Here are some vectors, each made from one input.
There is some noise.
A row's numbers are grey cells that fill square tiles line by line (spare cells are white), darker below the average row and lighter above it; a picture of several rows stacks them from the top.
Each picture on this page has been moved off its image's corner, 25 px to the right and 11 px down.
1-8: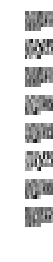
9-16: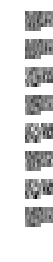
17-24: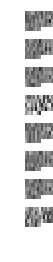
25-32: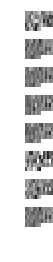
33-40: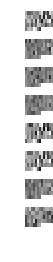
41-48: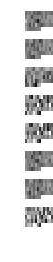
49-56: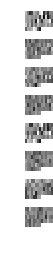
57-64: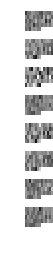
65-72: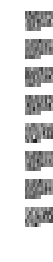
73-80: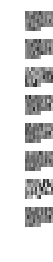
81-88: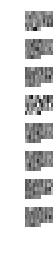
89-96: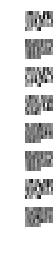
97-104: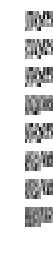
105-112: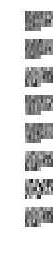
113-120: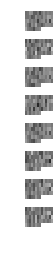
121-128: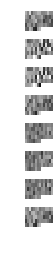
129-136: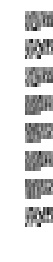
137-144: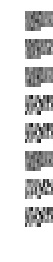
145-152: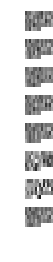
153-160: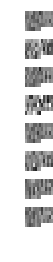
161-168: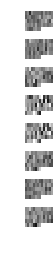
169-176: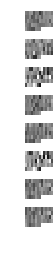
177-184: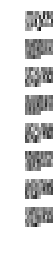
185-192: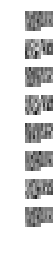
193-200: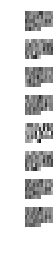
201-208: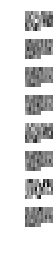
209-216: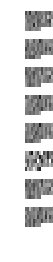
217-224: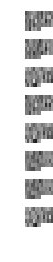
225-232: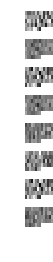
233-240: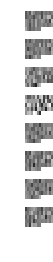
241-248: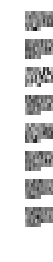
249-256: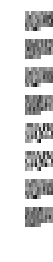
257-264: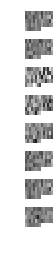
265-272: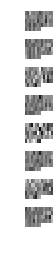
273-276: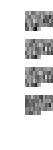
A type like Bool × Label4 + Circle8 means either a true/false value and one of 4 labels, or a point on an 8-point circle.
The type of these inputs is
Bool × Bool × Bool × (Circle11 + Unit) × Line8 + Line7.
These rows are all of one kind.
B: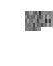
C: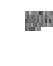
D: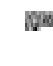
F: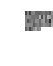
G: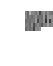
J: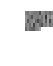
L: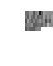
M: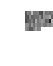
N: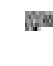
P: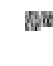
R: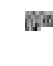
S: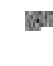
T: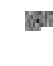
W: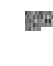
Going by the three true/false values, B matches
C, G and L.
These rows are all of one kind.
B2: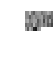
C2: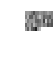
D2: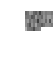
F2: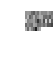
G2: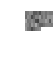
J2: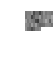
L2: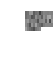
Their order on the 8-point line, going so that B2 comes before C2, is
F2, B2, D2, L2, C2, G2, J2.
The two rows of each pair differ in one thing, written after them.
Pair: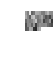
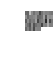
one of the three true/false values
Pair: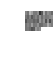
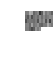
the place on the 8-point line
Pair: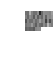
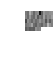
the place on the 8-point line
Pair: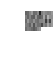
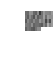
the place on the 8-point line
